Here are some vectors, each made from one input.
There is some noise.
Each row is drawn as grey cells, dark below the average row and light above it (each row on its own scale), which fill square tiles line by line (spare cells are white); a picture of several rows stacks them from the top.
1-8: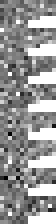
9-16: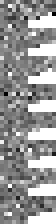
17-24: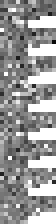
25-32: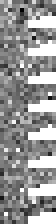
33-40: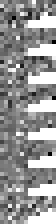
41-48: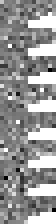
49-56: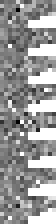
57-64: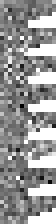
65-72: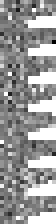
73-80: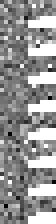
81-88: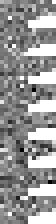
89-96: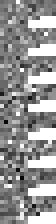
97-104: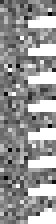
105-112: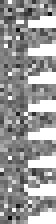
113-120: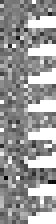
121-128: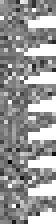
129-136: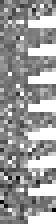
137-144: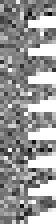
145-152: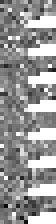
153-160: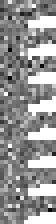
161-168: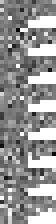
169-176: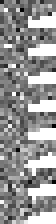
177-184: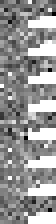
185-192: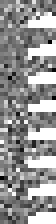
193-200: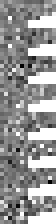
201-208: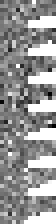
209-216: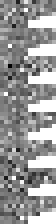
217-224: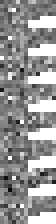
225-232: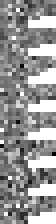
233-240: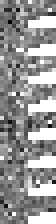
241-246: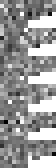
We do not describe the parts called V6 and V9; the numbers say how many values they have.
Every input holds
a point on an 8-point circle, a true/false value, a value of V6 and a value of V9.
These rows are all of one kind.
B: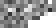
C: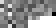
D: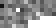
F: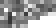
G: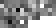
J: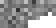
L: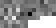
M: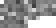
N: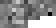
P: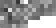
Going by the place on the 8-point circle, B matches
D, F, G and N.
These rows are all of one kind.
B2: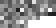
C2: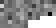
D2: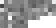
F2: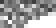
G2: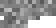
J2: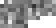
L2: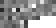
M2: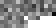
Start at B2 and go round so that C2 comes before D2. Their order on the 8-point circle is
B2, C2, G2, L2, D2, M2, J2, F2.
